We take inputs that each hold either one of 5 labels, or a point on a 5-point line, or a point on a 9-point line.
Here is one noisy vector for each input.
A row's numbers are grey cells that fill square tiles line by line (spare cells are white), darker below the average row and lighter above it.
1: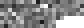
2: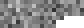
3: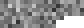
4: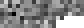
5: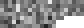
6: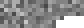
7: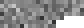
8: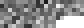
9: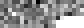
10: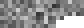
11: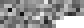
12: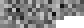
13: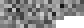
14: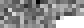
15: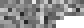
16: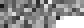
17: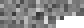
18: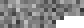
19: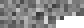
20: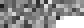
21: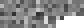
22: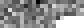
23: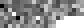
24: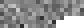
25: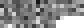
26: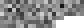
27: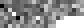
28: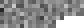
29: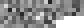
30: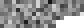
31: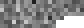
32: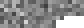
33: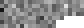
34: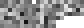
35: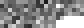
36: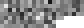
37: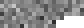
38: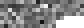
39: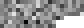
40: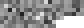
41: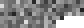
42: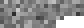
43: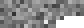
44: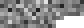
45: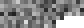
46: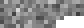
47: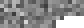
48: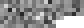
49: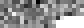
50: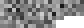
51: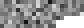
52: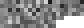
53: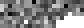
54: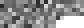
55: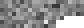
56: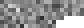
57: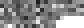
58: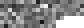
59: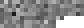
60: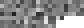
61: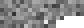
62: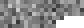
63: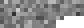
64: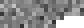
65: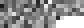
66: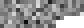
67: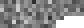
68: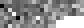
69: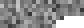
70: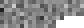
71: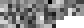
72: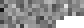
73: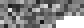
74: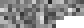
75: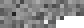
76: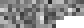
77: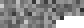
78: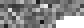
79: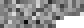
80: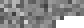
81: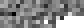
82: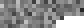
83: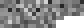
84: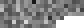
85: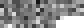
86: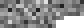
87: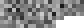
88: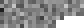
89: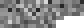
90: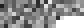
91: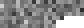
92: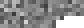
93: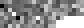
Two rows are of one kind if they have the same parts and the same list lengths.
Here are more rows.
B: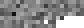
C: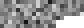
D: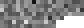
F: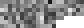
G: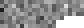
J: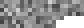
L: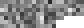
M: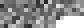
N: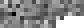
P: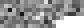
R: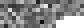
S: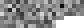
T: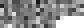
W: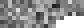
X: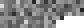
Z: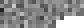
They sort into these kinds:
B, D, G, J, N, W, X, Z
C, F, L, P, S
M, R, T

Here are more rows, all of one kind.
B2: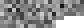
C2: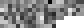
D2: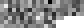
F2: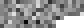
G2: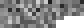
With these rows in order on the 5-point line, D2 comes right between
B2 and C2.
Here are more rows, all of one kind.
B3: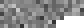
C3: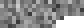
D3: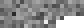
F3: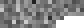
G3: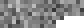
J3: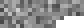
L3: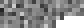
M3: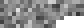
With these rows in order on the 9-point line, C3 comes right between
F3 and G3.
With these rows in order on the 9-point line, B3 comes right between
G3 and L3.
